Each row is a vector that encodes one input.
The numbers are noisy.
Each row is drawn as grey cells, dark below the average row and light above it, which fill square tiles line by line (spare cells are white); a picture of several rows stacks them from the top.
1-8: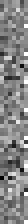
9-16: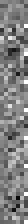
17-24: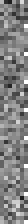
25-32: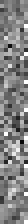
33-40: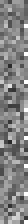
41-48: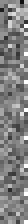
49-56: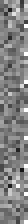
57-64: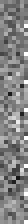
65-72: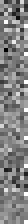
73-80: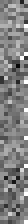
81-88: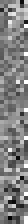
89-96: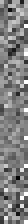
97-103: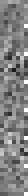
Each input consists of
three true/false values, together with either one of 7 labels, or a node of a 7-node tree.
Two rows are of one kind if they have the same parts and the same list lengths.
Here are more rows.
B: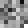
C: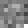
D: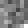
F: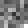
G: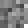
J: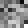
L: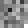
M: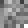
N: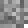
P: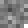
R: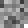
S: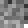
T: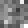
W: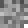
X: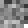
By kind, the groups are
B, G, J, L, P
C, D, F, M, N, R, S, T, W, X

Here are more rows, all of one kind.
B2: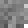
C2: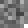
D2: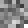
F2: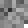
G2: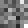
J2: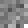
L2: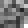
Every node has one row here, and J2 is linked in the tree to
B2 and D2.
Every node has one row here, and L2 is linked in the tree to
G2.
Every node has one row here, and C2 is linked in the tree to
F2.
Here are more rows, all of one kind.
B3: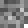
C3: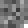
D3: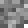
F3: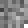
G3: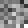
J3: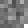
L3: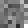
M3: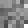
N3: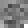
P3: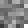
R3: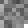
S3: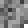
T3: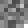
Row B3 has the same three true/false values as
C3, G3, R3 and T3.
